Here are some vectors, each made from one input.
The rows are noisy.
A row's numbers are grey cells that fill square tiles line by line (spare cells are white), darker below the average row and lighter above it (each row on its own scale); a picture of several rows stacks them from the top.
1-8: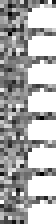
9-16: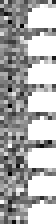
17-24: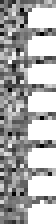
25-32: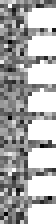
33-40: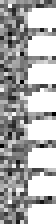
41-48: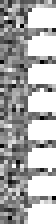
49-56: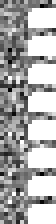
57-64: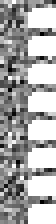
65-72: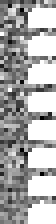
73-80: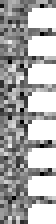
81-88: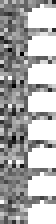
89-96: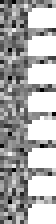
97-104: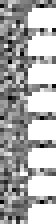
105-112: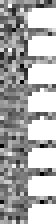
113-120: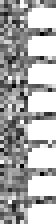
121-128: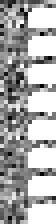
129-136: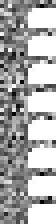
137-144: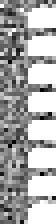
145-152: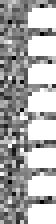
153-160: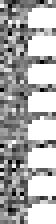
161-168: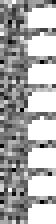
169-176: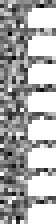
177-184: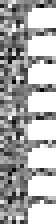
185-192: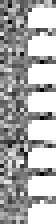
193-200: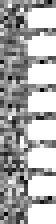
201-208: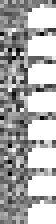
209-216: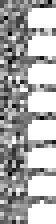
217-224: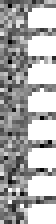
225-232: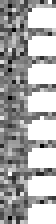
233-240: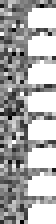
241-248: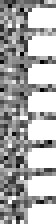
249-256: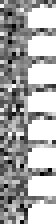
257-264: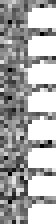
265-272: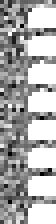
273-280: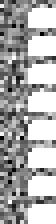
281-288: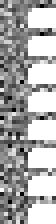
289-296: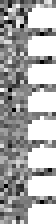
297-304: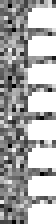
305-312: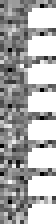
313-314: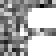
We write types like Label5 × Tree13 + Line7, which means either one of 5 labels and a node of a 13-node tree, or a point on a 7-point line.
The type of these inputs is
List2(Line11).
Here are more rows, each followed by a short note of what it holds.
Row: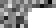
a list of one item
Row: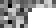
a list of two items
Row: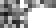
the empty list
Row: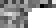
a list of one item
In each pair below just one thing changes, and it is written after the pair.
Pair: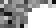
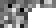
the place on the 11-point line in item 2 of the list
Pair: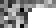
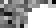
the place on the 11-point line in item 2 of the list
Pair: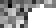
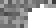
the place on the 11-point line in item 2 of the list
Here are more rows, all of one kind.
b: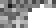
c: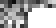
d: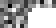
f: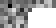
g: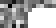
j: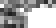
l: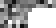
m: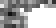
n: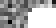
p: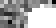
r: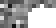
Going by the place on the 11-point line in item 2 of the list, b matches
f, g, m and n.
